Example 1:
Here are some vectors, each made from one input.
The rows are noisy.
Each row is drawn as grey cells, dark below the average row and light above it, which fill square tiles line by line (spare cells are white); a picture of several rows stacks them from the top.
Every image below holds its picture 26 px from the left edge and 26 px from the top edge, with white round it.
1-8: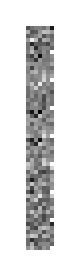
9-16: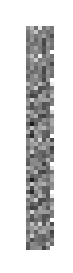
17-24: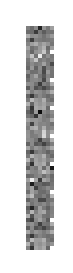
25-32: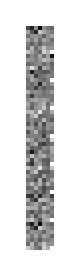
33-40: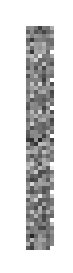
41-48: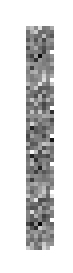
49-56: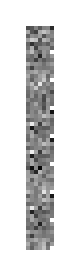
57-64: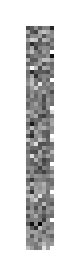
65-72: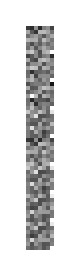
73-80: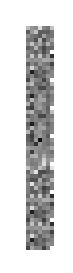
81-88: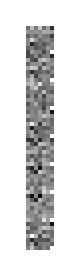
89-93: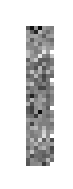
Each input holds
a point on an 18-point circle.
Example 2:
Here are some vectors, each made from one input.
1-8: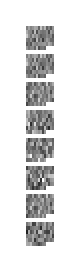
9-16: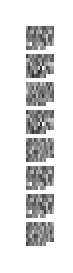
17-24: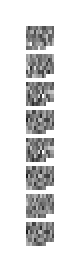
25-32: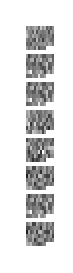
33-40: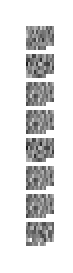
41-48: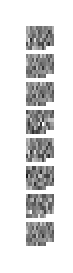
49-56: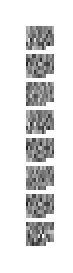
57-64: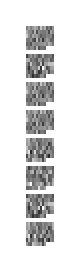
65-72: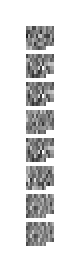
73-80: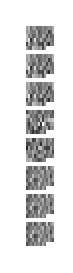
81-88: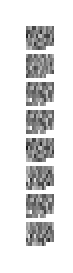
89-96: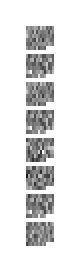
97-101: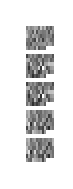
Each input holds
one of 6 labels.
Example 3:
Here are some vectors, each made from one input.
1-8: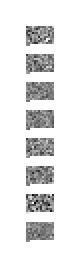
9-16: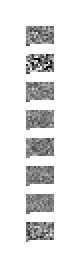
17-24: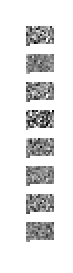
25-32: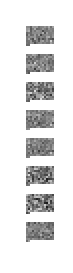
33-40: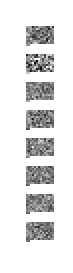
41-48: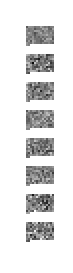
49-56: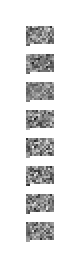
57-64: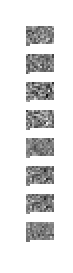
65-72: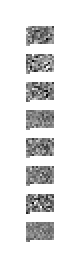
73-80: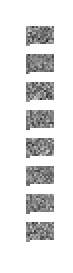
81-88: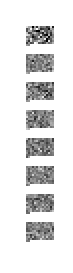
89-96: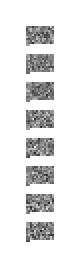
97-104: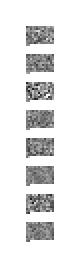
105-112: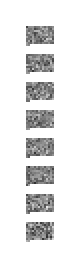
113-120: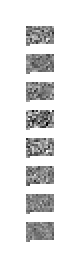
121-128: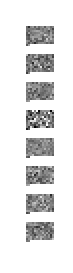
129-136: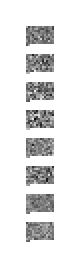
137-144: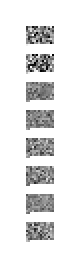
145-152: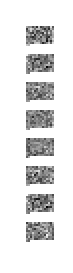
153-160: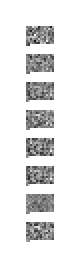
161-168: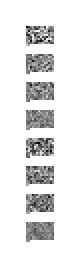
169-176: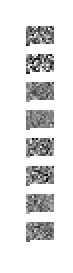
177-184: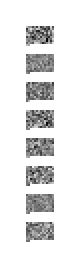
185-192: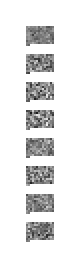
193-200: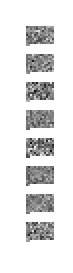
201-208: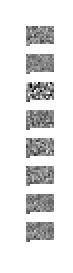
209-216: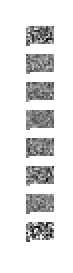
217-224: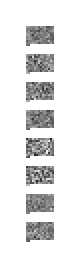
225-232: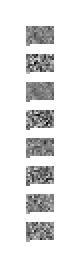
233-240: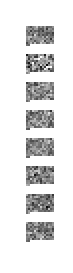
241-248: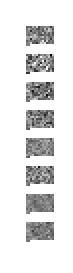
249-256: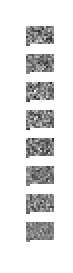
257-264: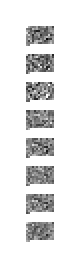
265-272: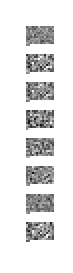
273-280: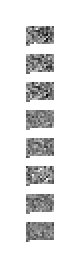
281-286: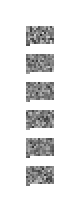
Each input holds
a node of an 18-node tree.
